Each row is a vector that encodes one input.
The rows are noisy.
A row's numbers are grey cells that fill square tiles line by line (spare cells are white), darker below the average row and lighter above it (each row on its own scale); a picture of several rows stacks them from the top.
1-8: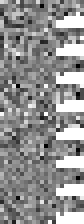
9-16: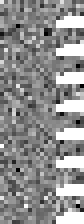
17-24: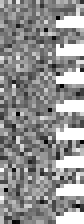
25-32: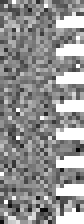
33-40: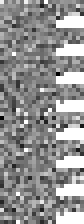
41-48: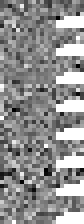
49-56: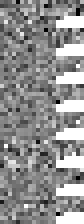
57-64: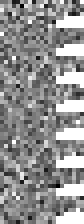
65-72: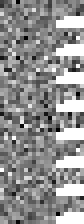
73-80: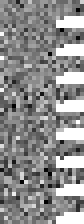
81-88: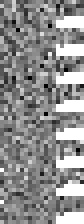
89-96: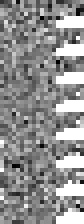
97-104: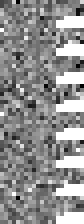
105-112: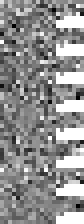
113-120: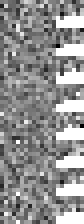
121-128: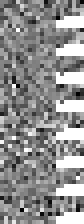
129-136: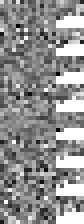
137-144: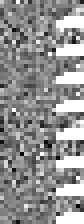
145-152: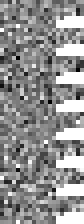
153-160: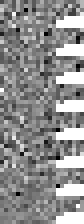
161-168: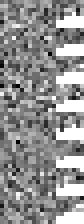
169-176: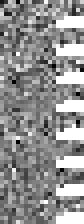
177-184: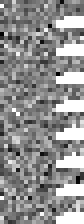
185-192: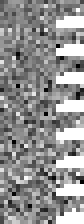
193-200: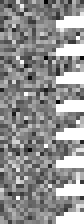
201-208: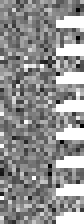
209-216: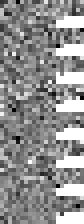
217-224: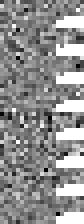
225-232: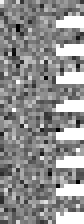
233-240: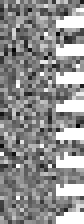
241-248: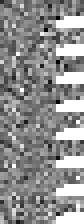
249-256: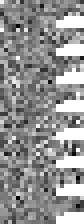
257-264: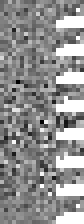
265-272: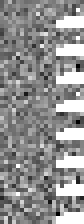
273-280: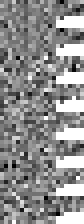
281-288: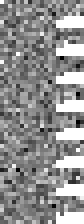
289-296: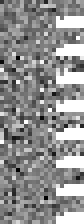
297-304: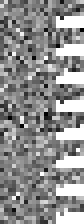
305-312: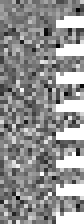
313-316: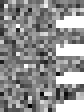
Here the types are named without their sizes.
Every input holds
a label, together with either a label, or four true/false values.
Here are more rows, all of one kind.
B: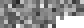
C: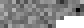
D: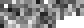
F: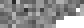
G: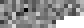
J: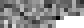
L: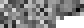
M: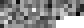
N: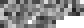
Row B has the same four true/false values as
F and L.
